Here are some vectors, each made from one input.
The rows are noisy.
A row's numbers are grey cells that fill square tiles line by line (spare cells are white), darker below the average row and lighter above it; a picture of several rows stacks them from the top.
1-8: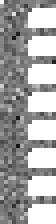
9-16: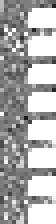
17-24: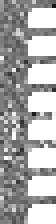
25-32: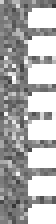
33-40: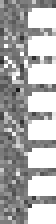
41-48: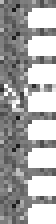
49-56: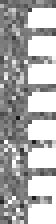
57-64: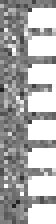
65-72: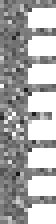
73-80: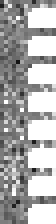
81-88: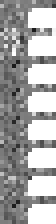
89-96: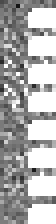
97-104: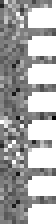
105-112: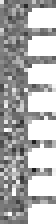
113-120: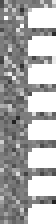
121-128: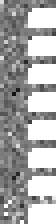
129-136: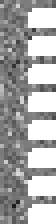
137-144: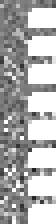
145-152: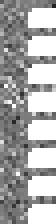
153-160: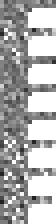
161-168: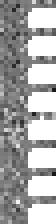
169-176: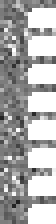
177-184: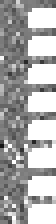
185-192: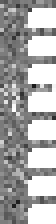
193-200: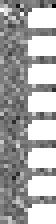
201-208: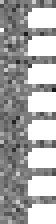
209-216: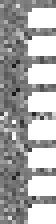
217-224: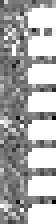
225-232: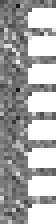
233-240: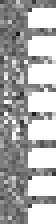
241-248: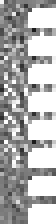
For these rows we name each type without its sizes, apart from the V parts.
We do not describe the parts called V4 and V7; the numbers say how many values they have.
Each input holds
either a value of V4 and a value of V7, or a list of points on a line.
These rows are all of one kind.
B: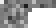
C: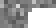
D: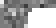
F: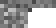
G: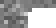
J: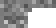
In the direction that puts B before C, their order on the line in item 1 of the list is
D, B, C, J, G, F.
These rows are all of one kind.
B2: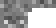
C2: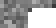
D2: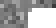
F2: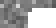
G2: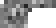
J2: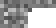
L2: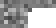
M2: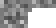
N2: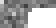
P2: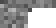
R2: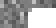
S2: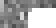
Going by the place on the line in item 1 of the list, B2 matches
C2, D2 and F2.
